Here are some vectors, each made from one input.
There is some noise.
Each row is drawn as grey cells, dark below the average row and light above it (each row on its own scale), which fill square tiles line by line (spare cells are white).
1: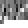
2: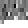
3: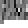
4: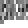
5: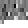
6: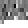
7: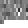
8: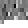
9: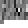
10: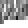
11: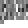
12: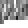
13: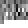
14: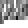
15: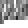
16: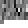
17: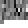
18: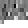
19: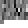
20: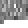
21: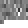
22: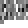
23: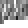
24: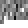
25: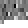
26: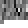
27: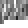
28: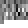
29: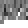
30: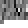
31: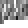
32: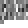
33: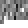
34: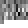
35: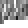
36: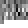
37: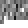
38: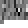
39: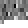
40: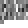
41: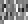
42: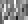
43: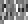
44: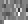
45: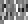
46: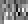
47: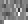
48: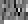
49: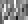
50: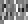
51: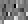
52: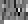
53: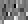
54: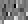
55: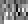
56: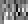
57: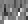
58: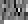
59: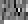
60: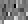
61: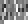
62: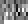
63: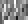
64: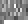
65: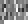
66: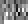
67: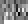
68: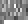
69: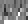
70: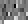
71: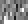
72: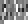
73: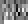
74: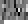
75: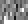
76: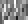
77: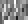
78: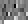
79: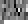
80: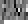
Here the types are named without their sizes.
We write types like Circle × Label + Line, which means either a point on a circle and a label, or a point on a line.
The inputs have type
Bool × Line.
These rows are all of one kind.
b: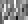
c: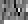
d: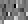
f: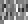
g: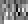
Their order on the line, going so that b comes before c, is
b, f, d, c, g.
